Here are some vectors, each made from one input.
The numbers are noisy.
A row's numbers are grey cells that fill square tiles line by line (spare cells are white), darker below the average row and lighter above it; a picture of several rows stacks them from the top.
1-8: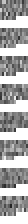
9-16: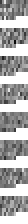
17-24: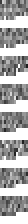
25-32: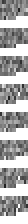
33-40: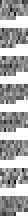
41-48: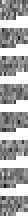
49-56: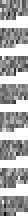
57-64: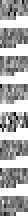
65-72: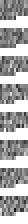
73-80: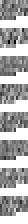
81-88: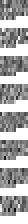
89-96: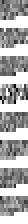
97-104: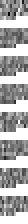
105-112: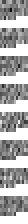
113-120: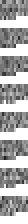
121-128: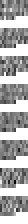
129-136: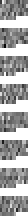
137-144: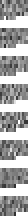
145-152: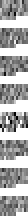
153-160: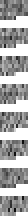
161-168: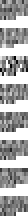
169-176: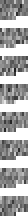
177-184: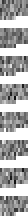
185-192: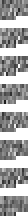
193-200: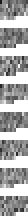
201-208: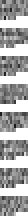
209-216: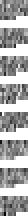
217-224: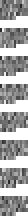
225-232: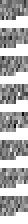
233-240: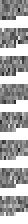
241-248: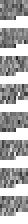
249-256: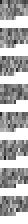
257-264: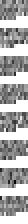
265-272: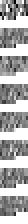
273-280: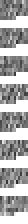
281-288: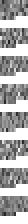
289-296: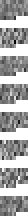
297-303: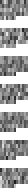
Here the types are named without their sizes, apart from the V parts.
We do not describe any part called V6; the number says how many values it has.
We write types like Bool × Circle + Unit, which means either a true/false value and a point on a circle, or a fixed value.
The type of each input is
List(Line × V6).
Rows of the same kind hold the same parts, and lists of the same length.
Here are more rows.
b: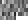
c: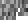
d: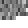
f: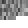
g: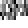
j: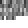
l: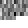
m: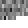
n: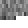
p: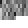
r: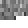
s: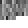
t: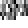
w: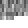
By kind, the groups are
b, c, j, l, p, s, w
d, f, m, n, r
g, t

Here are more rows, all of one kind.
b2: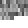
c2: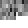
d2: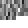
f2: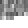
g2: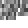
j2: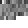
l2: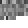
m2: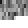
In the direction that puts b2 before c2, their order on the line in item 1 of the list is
f2, b2, m2, l2, j2, c2, d2, g2.
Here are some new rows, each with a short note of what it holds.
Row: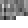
a list of one item
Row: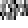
the empty list
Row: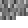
a list of one item
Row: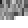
a list of two items
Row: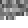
a list of two items
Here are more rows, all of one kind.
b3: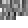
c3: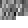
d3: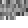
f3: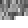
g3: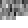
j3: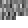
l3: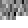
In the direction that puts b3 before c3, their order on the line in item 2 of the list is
b3, j3, l3, f3, g3, c3, d3.
